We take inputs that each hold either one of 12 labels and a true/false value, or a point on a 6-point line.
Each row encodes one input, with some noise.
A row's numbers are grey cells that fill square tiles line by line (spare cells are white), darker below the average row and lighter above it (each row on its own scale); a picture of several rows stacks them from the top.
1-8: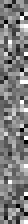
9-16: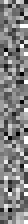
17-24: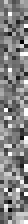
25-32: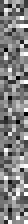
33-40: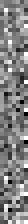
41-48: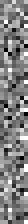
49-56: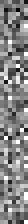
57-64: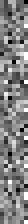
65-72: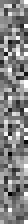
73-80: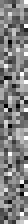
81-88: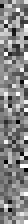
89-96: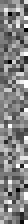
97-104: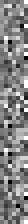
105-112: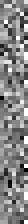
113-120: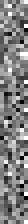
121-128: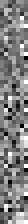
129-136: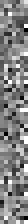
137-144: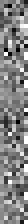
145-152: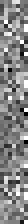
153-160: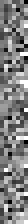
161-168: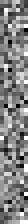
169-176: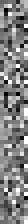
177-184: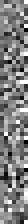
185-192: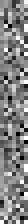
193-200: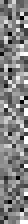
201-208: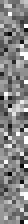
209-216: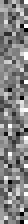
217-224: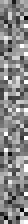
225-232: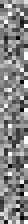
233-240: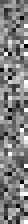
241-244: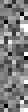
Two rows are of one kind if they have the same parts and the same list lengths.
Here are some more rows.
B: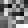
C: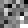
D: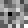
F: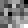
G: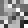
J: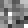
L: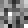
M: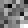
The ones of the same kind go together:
B, C, D, G, J, L, M
F

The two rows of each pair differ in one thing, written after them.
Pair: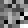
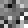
the true/false value
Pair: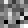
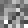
the label
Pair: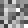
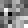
the true/false value
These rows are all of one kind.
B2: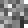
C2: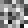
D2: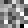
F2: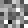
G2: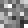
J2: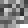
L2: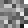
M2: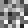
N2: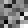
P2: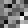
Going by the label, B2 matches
M2, N2 and P2.
